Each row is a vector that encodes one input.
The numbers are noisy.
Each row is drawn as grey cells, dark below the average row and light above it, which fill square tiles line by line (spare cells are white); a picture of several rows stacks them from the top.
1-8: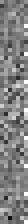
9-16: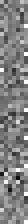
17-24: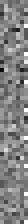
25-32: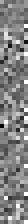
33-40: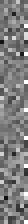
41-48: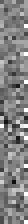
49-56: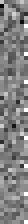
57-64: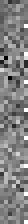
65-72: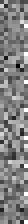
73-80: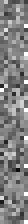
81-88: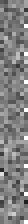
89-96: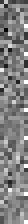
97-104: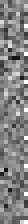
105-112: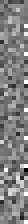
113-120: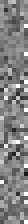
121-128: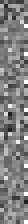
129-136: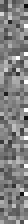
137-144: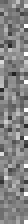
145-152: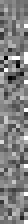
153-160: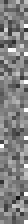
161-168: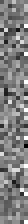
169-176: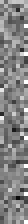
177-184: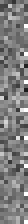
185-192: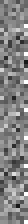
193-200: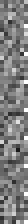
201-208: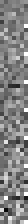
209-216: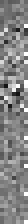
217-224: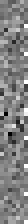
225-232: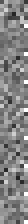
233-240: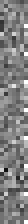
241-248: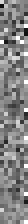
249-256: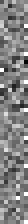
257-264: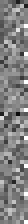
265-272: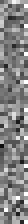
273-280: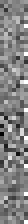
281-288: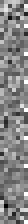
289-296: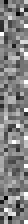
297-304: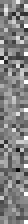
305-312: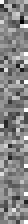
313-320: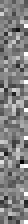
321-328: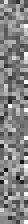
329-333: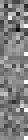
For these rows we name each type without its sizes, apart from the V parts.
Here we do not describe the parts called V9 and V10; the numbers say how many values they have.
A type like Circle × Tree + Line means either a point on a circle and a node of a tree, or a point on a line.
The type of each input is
(Bool × V9 × V10 + Unit) × List(Line).
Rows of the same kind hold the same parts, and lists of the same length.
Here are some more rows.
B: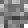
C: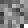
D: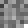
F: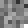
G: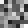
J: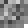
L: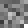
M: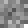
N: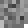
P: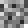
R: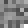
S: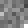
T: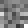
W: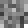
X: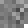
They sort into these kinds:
B
C, D, L
F, G, M, R, X
J, P, S
N, W
T

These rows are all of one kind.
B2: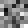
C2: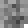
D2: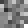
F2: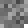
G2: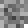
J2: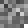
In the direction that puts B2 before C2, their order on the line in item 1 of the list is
D2, F2, B2, J2, G2, C2.
